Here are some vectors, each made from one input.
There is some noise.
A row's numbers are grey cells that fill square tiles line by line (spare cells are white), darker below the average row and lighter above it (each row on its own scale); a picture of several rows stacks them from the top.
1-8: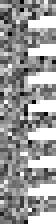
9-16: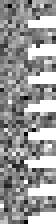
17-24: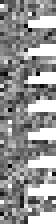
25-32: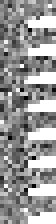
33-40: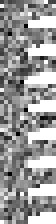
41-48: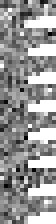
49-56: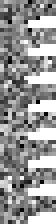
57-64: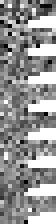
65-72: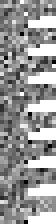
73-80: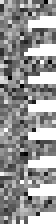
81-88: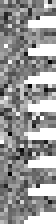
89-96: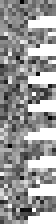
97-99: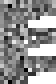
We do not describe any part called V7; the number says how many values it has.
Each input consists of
a value of V7, together with either a point on a 4-point line, or a point on a 6-point line.
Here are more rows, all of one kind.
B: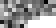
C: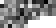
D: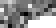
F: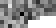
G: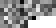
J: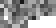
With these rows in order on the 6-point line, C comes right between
F and G.
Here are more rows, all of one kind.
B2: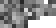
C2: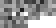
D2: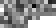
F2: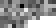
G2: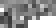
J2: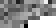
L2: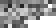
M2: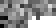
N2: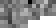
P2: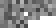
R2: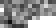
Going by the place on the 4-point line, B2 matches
J2, N2, P2 and R2.
